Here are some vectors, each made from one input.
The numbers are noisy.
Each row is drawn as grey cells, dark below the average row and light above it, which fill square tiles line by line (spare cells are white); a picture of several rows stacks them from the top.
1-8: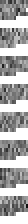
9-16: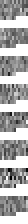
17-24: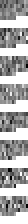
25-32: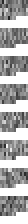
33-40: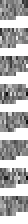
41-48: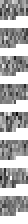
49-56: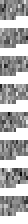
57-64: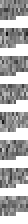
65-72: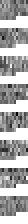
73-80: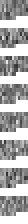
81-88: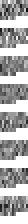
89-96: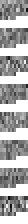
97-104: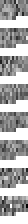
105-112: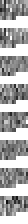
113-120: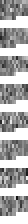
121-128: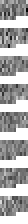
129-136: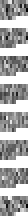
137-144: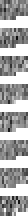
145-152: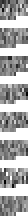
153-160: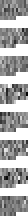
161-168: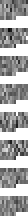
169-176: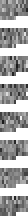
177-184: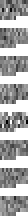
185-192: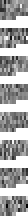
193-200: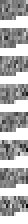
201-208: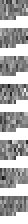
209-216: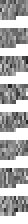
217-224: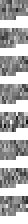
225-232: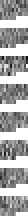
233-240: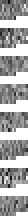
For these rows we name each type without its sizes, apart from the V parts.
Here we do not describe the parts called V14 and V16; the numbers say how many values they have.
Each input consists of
a value of V16, together with either a point on a circle and a true/false value, or a value of V14.
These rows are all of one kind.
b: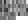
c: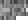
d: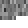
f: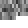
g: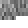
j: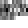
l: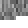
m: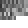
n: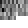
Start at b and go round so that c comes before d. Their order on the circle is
b, c, d, g, l, f, n, j, m.
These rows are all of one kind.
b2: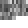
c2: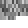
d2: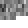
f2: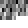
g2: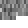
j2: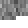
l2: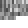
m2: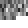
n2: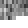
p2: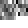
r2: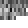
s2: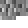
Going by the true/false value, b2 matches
l2 and s2.
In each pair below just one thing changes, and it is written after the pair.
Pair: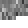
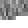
the place on the circle
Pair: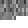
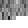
the value of V16
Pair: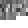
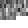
the place on the circle
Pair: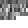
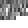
the place on the circle
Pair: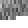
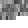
the place on the circle
